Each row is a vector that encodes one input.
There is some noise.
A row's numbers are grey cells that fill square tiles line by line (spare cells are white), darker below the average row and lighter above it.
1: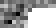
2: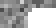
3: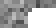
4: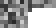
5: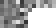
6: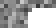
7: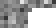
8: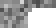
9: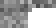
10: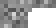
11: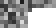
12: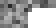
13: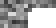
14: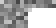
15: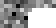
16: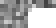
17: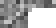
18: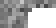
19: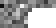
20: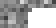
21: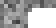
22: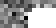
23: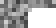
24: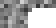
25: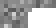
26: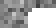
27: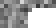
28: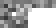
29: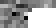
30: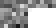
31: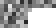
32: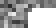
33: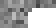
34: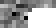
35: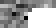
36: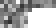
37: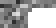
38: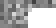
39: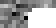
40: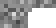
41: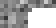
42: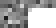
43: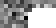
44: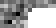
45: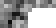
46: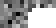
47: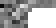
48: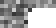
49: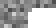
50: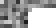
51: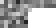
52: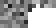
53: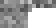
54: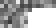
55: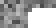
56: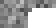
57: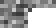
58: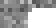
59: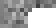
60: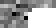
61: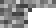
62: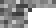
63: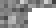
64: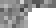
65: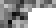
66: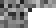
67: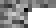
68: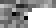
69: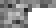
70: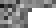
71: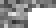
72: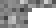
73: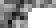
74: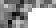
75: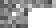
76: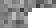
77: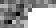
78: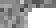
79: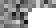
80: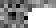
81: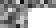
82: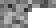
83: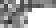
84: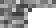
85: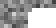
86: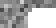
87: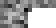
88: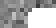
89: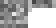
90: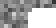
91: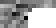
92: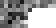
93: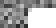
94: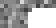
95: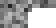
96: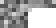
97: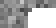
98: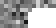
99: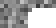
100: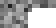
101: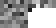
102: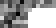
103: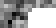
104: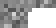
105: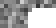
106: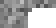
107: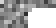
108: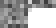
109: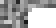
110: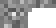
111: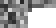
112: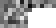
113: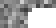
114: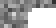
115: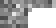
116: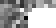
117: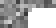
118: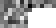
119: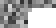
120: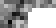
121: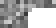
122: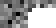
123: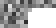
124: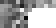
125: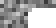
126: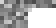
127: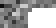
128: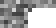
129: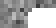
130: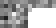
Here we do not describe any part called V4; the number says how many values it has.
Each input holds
one of 6 labels, together with either a node of an 8-node tree, or a value of V4.
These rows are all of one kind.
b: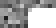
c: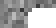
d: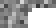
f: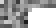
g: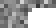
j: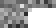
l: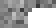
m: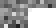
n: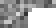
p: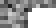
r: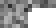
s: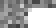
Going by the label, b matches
j, m and s.
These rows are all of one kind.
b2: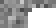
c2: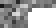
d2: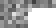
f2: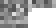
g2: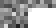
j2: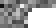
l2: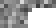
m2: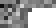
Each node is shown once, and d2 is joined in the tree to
f2.
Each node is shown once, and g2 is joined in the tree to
c2 and j2.
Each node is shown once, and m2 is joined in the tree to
l2.
